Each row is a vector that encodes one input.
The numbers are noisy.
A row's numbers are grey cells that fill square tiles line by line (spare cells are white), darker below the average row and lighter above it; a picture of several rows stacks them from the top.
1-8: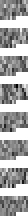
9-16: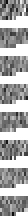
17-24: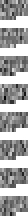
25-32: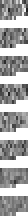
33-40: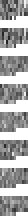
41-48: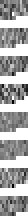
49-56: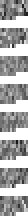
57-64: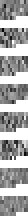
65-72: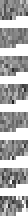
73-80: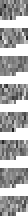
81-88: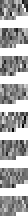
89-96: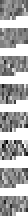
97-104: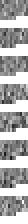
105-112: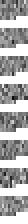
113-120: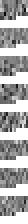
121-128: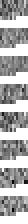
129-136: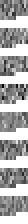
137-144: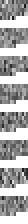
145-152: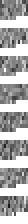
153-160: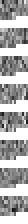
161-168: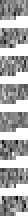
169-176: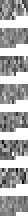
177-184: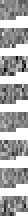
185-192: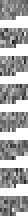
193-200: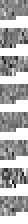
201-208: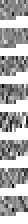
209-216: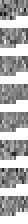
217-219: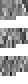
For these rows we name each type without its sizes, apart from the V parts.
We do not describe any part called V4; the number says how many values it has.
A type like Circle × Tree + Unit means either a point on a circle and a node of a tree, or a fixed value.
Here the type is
(Bool × Tree + List(V4)) × Tree.
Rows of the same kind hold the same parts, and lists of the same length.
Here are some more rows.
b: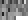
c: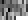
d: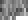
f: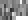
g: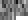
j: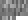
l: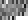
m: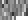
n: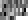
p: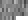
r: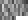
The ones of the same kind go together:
b, m, r
c
d, j, l, p
f, g, n

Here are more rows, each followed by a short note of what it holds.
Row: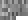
a node of a tree, together with a list of one item
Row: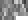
a node of a tree, together with a list of two items
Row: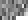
a node of a tree, together with a list of one item
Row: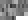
a node of a tree, together with the empty list
